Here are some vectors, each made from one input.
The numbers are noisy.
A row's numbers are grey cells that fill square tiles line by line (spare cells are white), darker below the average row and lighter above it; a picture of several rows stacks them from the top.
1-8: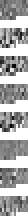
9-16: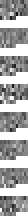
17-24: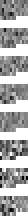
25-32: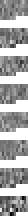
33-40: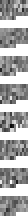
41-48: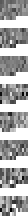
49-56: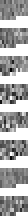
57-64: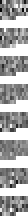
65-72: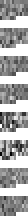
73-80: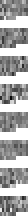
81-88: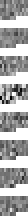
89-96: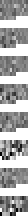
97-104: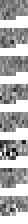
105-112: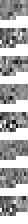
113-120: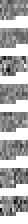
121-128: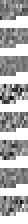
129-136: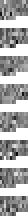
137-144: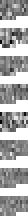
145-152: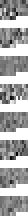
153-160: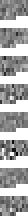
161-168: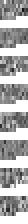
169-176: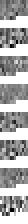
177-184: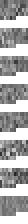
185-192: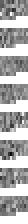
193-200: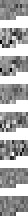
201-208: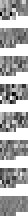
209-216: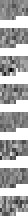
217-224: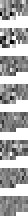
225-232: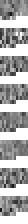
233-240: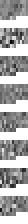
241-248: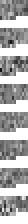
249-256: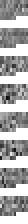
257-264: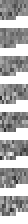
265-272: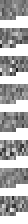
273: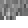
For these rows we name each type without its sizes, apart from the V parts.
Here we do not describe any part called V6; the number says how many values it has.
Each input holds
a list of items, each a true/false value and a value of V6.
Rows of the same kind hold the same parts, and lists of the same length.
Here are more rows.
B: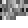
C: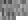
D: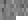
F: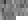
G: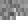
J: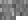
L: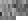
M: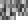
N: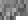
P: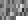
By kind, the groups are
B
C, G
D, F, J, L, M, P
N

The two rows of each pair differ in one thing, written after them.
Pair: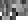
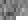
the true/false value in item 1 of the list
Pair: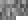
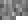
the true/false value in item 1 of the list
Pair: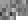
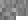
the true/false value in item 1 of the list
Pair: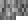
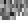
the value of V6 in item 1 of the list
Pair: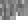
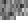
the true/false value in item 1 of the list
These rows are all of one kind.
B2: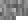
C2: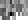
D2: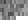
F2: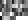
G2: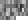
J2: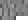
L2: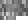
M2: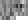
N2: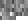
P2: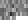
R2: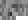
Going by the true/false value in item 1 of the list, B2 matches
G2, M2 and N2.
